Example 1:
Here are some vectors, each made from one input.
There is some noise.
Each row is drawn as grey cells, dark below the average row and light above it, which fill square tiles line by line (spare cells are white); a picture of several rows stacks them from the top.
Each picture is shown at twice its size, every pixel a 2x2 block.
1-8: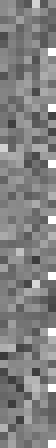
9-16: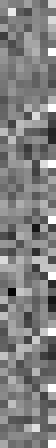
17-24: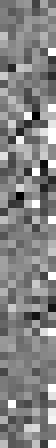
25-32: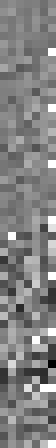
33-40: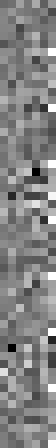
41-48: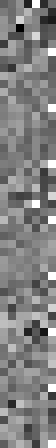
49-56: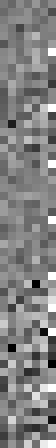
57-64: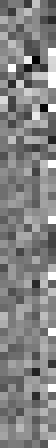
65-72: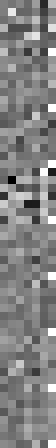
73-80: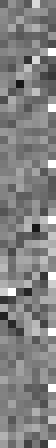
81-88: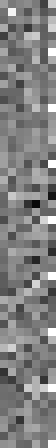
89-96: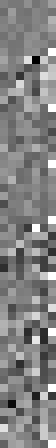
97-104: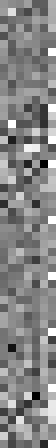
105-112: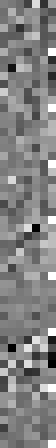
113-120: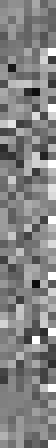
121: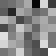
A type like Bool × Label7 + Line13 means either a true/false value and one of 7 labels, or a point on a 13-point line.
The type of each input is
Bool × Bool × Bool × Bool.
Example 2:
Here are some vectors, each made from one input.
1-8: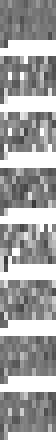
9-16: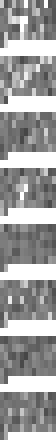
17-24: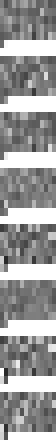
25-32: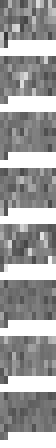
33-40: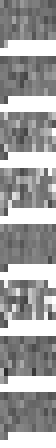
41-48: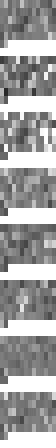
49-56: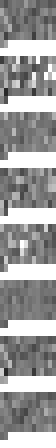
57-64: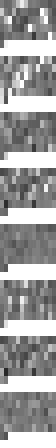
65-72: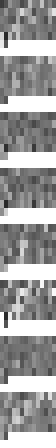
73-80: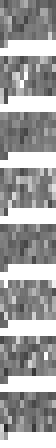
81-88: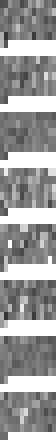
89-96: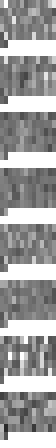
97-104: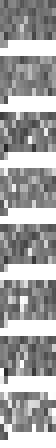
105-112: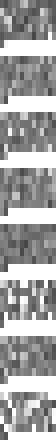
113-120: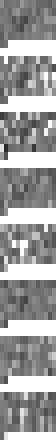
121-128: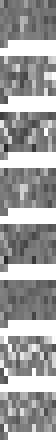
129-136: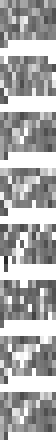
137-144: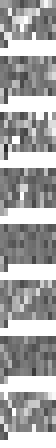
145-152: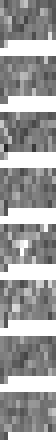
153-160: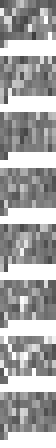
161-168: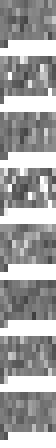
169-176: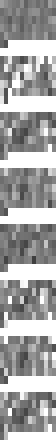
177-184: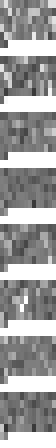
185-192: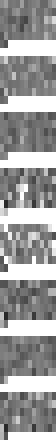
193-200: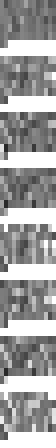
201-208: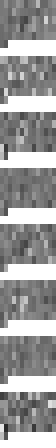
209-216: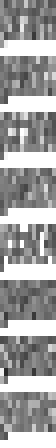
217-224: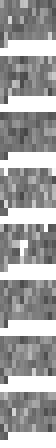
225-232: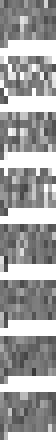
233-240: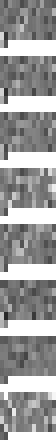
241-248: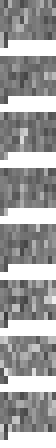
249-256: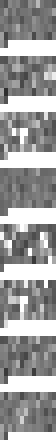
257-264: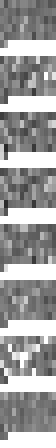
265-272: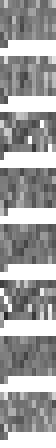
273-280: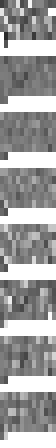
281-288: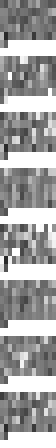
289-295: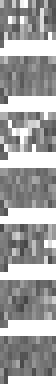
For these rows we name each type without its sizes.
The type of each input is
Line.
